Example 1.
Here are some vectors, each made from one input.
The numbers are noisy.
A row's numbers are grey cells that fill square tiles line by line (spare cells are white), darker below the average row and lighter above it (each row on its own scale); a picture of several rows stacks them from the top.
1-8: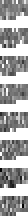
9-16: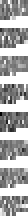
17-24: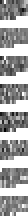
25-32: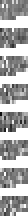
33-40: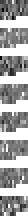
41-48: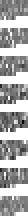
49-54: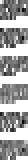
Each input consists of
four true/false values.
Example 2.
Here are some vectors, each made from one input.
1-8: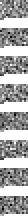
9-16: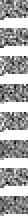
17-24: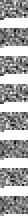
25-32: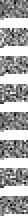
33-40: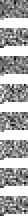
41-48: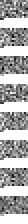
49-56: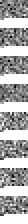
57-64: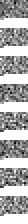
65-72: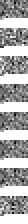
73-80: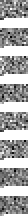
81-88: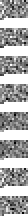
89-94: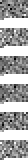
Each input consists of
a point on a 12-point line.
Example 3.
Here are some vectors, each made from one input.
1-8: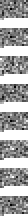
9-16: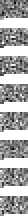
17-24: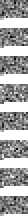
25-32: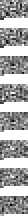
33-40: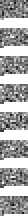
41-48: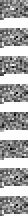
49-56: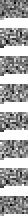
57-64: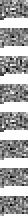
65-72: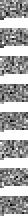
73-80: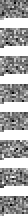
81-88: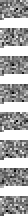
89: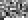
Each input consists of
a point on a 10-point line.
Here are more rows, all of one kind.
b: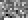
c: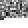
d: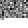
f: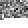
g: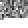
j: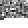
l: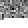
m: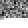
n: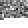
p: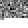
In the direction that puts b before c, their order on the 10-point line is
m, d, p, l, g, b, c, j, n, f.
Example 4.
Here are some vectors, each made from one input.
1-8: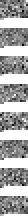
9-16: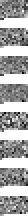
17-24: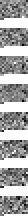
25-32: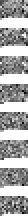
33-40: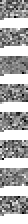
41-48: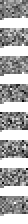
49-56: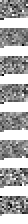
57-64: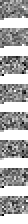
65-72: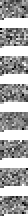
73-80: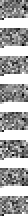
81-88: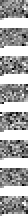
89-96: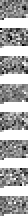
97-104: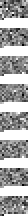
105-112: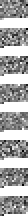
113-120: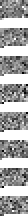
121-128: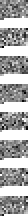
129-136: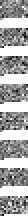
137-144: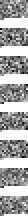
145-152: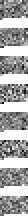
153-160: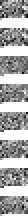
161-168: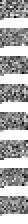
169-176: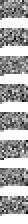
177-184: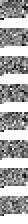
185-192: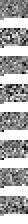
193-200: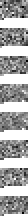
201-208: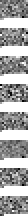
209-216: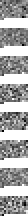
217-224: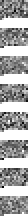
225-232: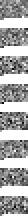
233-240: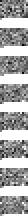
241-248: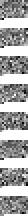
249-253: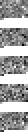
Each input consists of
one of 9 labels.
